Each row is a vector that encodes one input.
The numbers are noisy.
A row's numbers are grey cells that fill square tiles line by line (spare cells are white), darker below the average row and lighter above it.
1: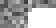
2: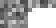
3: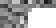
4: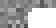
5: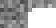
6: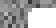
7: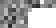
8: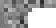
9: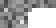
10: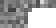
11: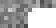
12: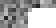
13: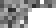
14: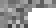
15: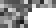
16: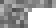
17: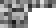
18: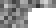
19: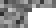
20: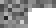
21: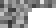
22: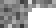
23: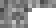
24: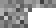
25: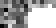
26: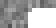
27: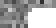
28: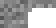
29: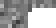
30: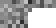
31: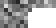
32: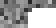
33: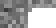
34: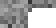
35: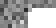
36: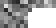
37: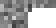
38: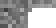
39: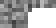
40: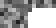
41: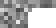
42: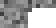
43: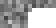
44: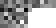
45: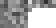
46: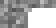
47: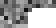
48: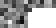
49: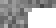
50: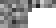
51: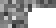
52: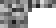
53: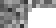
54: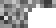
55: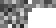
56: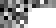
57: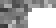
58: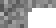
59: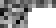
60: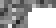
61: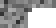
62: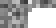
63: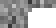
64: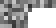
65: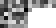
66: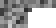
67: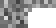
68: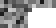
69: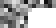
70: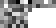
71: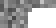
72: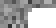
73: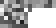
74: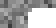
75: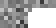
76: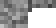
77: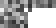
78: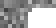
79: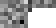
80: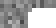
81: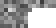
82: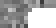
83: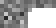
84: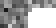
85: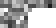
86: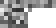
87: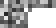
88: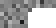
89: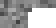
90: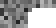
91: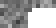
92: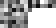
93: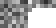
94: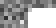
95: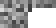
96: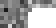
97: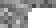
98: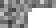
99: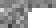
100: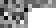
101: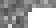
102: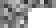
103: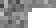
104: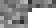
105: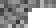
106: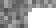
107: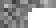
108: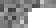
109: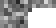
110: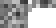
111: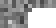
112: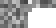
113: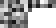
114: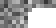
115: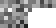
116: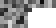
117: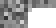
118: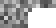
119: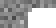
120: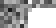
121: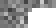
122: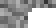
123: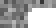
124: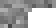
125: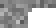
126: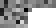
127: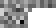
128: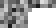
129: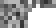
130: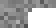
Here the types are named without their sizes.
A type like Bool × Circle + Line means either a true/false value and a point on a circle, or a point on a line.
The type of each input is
(Bool × Bool × Bool + Unit) × Tree.
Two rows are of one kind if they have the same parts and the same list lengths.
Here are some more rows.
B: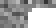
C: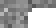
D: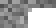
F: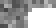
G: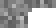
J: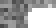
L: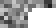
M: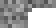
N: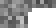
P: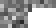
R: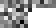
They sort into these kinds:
B, C, D, F, G, J, L, M, N
P, R

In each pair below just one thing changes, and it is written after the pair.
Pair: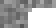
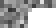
the node of the tree
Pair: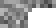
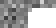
the node of the tree
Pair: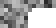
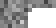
the node of the tree
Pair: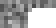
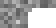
the node of the tree
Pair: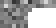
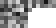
the node of the tree
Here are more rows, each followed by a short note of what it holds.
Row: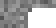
a node of a tree and three true/false values
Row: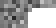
a node of a tree and three true/false values
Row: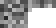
a node of a tree and three true/false values
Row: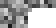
a node of a tree and three true/false values
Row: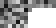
a node of a tree
